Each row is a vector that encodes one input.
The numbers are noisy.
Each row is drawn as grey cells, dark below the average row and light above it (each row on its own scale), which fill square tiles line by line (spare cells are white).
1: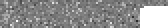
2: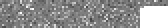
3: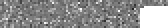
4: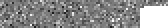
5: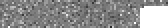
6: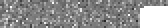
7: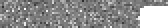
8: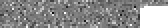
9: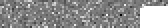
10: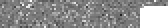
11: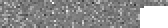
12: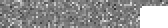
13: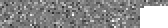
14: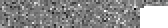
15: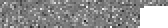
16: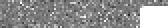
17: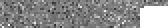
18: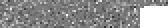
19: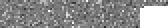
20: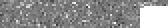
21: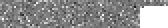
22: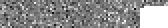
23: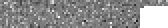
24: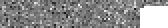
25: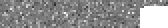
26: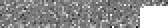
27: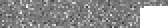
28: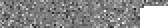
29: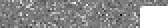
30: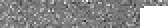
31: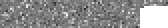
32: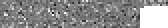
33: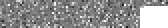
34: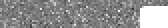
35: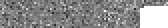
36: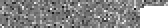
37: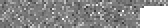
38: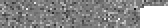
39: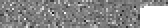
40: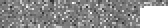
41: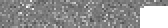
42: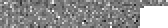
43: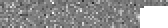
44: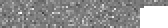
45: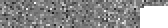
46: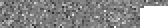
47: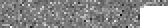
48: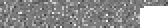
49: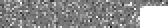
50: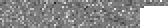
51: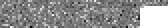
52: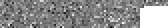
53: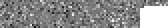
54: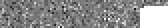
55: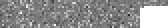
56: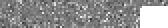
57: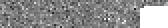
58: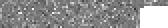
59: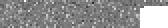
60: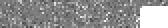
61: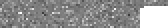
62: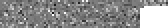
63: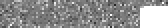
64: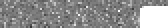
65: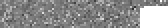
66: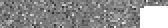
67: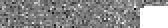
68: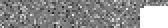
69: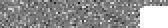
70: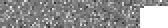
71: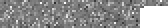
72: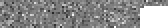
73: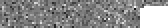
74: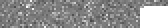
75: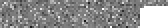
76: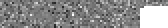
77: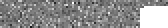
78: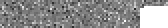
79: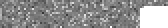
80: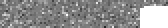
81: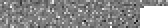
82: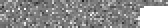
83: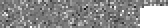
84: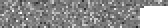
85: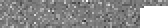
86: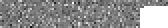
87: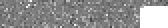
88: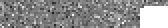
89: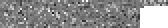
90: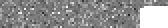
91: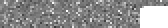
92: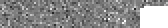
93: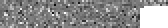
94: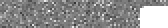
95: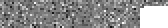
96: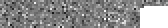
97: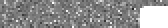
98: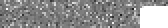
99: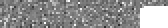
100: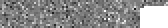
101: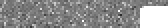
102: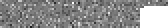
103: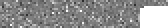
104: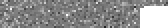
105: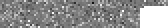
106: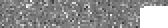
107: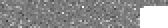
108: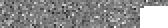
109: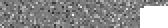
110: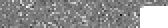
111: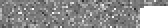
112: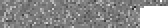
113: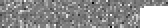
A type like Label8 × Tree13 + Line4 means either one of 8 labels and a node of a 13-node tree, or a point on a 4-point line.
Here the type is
Line3 × Line6 + List3(Circle6).
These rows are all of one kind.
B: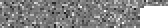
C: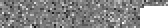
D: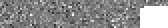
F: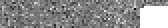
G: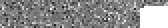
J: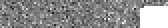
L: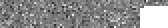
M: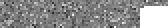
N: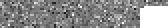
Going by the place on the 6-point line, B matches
F and N.
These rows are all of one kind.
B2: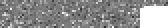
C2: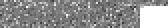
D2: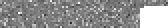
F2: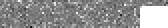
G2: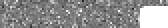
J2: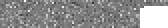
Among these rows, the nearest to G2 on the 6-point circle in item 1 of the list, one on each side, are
D2 and J2.
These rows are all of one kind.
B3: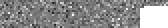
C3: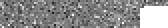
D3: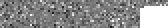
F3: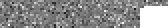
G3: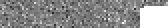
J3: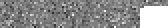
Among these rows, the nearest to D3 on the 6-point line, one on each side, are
B3 and J3.
